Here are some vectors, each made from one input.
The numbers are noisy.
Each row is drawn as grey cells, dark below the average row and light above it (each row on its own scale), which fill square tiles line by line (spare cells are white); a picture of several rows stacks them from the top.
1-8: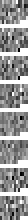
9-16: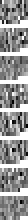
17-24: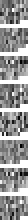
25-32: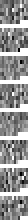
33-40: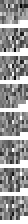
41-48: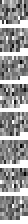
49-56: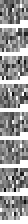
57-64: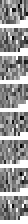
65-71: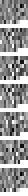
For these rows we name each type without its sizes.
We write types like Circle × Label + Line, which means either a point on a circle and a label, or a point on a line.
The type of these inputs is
Bool × Bool × Bool × Bool + Tree.
